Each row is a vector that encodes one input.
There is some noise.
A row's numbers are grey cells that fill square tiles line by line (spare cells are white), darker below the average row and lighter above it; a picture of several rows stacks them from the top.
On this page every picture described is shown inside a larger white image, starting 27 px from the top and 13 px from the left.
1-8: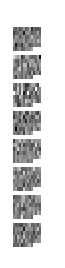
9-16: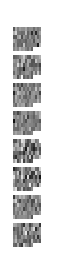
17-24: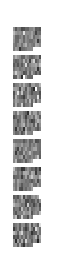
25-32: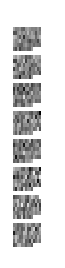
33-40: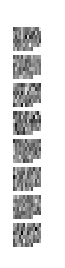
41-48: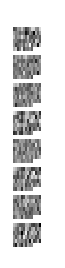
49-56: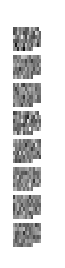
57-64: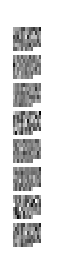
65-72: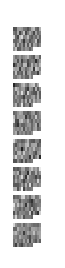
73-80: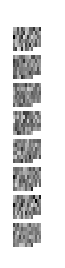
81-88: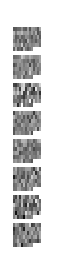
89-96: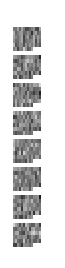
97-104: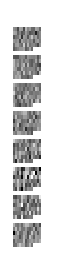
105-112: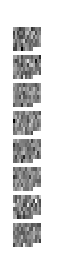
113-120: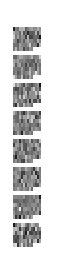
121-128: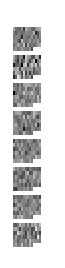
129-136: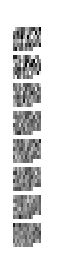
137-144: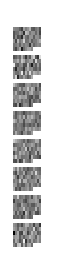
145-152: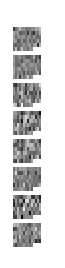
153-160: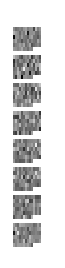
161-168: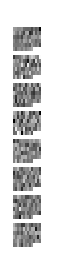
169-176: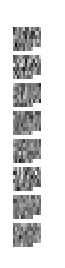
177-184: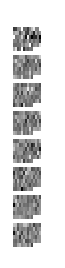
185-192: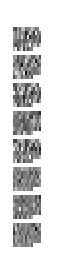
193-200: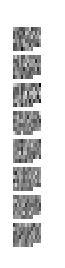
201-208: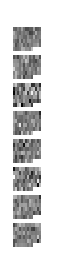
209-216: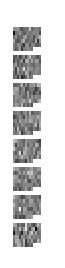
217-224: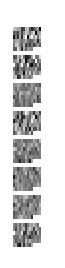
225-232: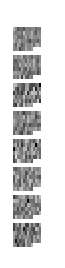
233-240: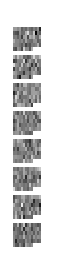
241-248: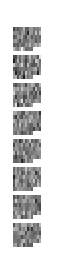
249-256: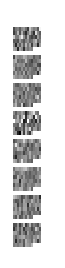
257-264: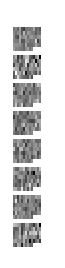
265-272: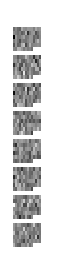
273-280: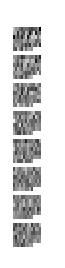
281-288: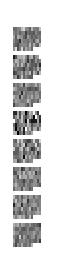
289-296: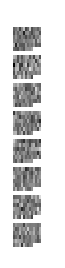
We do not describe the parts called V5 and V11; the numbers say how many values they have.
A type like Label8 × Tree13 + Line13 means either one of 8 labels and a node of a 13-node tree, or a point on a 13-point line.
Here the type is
(Bool × Bool × Bool + Unit) × V5 + Tree10 × V11.
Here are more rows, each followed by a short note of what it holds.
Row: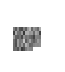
a value of V5
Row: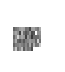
a node of a 10-node tree and a value of V11
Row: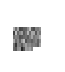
a value of V5
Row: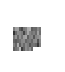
a value of V5
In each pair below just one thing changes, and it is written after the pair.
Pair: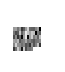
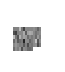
the value of V5
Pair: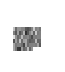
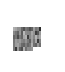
one of the three true/false values
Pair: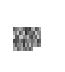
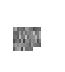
one of the three true/false values
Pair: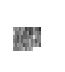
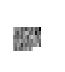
one of the three true/false values
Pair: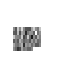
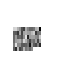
one of the three true/false values
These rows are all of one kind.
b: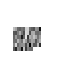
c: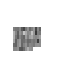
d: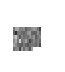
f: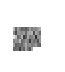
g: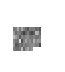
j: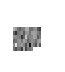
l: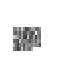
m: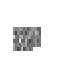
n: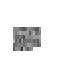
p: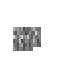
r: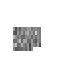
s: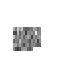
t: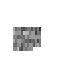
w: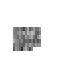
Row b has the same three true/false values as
j, l, r and s.
